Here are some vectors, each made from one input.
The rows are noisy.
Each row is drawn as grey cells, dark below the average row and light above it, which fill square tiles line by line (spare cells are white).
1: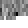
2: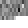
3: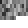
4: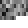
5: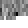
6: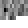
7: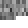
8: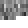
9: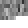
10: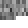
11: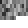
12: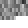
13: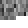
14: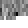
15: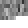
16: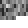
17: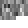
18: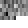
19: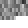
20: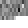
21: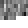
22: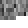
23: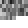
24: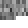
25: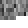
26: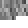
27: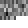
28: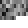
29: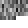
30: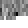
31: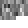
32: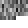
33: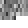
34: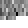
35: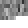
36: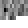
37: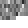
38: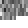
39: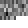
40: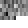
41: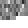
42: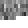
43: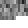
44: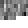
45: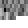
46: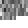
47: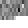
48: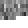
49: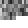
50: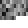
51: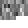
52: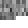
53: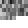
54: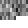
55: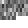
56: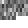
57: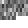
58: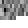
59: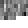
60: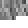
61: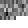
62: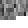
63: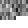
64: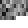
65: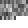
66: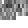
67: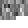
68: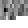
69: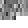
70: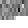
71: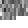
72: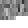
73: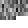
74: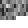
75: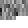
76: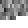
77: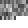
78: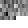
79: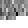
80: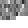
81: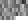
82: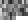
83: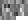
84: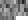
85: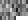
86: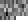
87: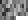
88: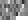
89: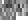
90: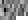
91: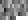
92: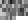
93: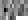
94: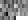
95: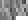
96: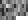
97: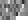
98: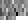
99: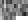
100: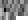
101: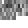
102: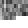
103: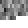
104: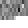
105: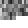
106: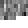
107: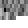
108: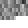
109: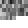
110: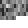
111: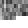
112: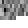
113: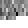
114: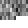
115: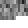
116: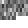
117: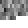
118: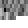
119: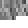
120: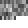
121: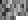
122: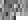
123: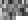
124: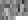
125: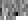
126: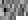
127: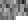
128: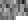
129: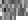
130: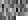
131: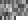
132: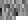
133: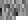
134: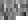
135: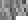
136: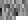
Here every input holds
either a point on an 8-point circle, or a point on a 14-point circle, or a point on an 11-point line.
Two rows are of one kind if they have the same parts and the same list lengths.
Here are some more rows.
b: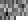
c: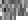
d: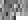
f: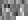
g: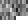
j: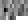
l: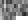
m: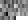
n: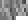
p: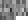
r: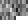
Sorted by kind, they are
b, d, g, m, r
c, j, l
f, n, p

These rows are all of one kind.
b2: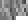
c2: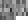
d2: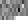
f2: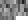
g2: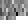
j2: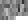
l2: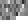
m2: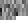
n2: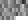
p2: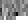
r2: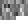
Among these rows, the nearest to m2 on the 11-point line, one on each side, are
p2 and r2.
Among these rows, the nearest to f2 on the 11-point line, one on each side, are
c2 and j2.
